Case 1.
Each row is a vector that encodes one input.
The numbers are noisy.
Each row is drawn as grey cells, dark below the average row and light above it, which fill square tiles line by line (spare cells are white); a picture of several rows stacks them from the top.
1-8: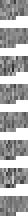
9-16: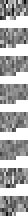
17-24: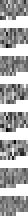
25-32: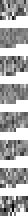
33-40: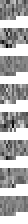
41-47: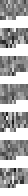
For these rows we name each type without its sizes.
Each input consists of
either a fixed value, or three true/false values.
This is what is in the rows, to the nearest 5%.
About 15% of them hold a fixed value. The rest hold three true/false values.
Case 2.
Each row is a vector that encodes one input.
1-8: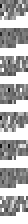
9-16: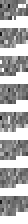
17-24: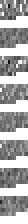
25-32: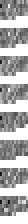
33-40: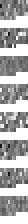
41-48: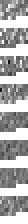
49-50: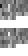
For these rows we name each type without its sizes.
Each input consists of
three true/false values.
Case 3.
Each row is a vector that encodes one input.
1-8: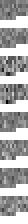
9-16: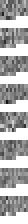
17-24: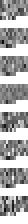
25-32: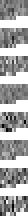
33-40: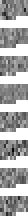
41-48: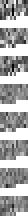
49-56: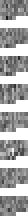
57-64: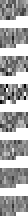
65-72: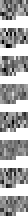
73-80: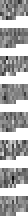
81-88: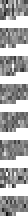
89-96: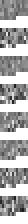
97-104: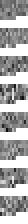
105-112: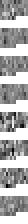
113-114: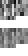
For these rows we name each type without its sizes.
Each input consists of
four true/false values.
